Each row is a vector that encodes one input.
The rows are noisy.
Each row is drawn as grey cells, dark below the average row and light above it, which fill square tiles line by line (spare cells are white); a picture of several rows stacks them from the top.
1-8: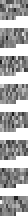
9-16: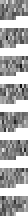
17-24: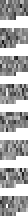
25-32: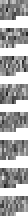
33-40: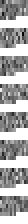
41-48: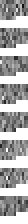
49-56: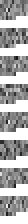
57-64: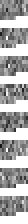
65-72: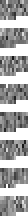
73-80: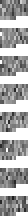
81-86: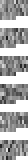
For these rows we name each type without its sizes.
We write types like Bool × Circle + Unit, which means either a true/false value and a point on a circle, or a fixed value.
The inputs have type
Circle × Label + Tree.
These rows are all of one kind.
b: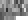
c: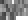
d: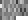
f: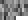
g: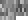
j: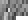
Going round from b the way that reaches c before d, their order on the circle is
b, c, f, g, d, j.
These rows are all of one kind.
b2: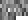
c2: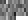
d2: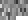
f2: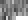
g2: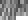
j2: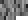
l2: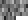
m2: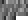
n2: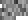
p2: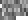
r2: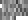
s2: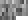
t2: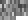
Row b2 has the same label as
c2 and m2.
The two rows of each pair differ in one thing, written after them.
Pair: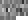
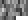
the place on the circle
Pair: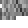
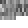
the place on the circle
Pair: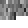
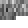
the place on the circle
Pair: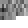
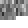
the label
